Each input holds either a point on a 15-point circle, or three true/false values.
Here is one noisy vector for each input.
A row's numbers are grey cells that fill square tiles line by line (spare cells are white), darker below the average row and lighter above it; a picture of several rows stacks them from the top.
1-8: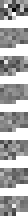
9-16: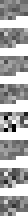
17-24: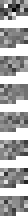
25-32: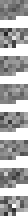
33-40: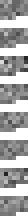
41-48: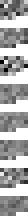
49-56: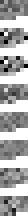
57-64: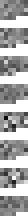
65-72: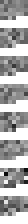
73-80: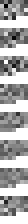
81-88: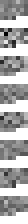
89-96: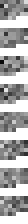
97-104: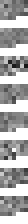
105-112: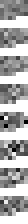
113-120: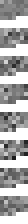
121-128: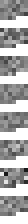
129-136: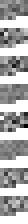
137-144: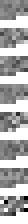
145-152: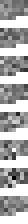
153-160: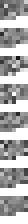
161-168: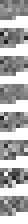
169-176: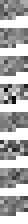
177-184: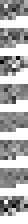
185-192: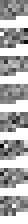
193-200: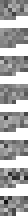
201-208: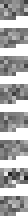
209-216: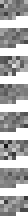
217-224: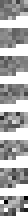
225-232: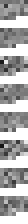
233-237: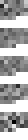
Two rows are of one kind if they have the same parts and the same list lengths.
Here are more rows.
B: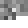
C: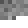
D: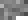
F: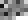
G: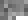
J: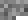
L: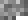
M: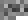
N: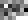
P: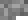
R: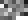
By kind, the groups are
B, C, G, J, L, M, N
D, F, P, R

